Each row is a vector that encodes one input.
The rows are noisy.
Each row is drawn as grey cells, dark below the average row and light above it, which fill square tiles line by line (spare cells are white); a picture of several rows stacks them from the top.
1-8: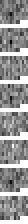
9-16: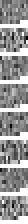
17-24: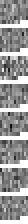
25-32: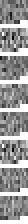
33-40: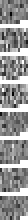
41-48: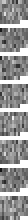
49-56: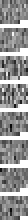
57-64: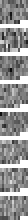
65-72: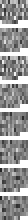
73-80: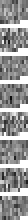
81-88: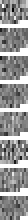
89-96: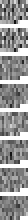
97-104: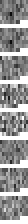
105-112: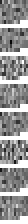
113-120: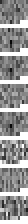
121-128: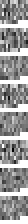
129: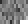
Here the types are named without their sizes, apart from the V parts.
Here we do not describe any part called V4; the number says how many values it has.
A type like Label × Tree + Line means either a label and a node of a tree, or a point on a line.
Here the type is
Bool × V4 + List(Line).
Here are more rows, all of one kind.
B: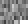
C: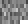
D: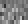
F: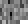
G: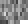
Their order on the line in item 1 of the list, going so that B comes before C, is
G, B, D, C, F.
